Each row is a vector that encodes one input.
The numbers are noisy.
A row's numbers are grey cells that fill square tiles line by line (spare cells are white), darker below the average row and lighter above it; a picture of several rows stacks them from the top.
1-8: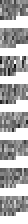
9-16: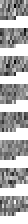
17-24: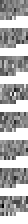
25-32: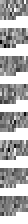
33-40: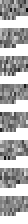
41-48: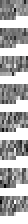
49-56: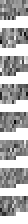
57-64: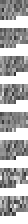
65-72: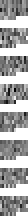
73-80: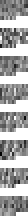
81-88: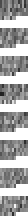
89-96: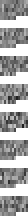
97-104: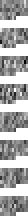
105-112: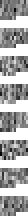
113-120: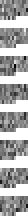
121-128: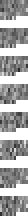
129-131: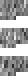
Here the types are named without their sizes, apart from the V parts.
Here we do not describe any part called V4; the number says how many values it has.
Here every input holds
a true/false value, together with either a point on a line, or a value of V4.
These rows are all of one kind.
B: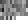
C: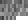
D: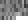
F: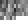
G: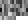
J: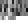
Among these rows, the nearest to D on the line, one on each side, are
G and J.
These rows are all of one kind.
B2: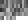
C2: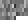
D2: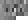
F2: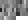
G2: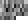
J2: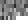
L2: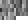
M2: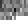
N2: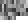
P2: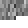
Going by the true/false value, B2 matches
J2 and M2.
